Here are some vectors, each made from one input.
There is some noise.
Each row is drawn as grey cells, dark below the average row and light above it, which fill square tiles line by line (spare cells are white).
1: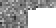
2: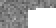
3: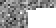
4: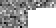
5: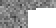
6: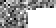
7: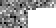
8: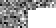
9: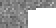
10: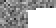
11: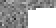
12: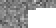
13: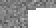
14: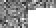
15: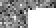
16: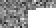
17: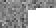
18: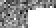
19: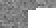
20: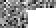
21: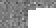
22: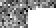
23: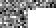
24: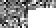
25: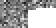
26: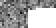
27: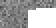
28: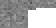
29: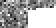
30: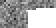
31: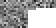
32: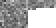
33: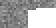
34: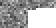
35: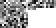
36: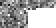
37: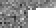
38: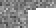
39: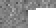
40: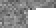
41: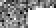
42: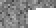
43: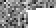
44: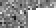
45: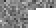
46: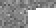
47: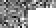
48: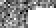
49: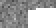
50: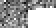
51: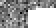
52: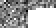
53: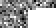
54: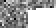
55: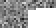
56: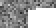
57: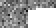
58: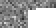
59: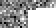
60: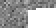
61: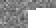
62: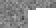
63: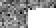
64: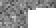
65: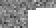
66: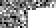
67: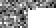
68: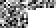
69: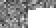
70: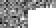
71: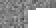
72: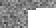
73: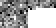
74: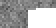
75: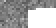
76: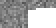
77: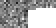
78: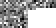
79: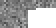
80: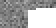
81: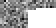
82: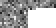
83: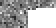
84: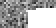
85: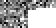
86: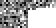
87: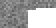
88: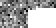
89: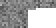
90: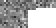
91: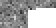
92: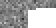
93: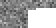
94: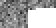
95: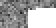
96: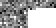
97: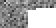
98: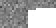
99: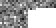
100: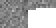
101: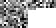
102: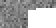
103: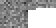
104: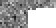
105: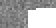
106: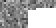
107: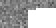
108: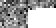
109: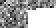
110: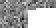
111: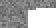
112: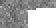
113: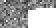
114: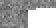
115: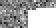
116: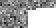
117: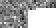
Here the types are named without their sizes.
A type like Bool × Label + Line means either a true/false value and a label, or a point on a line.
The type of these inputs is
Circle × (Circle + Line).
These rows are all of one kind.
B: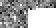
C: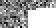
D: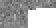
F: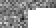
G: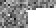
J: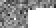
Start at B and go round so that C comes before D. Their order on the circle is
B, G, C, F, J, D.
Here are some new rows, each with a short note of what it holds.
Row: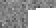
a point on each of two circles
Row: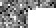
a point on each of two circles
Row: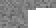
a point on a circle and a point on a line
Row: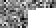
a point on each of two circles
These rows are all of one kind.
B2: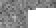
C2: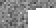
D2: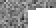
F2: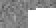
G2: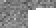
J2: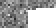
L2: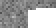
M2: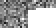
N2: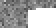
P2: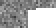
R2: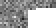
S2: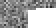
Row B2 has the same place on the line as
G2, J2 and S2.
